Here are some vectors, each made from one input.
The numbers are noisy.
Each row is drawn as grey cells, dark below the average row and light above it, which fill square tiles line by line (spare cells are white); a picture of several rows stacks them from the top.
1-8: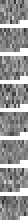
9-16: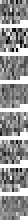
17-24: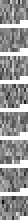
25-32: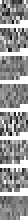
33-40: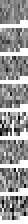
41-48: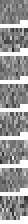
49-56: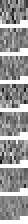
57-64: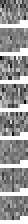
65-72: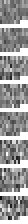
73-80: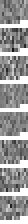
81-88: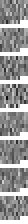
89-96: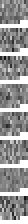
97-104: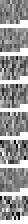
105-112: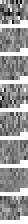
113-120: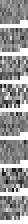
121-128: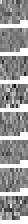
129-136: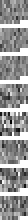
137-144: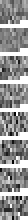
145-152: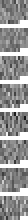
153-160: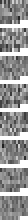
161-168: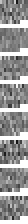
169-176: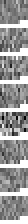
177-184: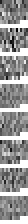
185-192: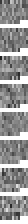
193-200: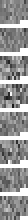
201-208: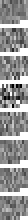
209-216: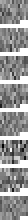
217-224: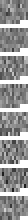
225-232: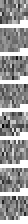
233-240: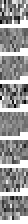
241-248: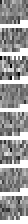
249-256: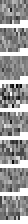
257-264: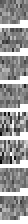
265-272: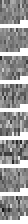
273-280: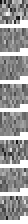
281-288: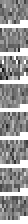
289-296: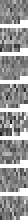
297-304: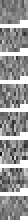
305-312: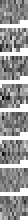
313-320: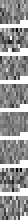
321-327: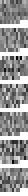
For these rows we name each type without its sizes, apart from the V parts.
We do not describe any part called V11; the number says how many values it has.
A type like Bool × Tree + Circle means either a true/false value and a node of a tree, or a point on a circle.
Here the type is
Label × List(Line × V11).
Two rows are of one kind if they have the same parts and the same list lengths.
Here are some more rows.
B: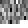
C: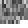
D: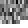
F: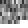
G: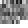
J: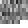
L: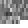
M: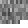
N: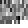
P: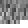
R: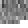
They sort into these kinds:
B, J, M
C, F, G, N, P, R
D, L

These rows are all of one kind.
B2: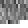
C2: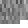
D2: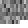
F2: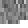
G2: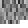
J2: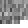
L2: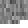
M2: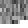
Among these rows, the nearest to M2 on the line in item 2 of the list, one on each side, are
B2 and L2.
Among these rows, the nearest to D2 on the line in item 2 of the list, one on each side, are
B2 and G2.
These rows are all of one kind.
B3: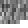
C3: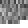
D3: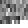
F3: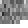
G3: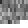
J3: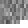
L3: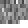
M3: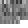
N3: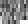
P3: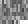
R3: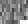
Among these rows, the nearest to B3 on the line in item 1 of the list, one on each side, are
D3 and G3.
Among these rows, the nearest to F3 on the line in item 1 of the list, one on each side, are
N3 and P3.
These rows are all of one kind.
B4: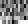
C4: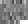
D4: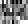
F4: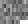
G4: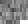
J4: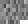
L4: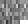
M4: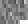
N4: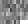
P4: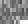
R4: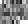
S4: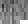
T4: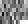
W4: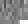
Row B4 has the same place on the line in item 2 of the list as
F4, M4 and R4.
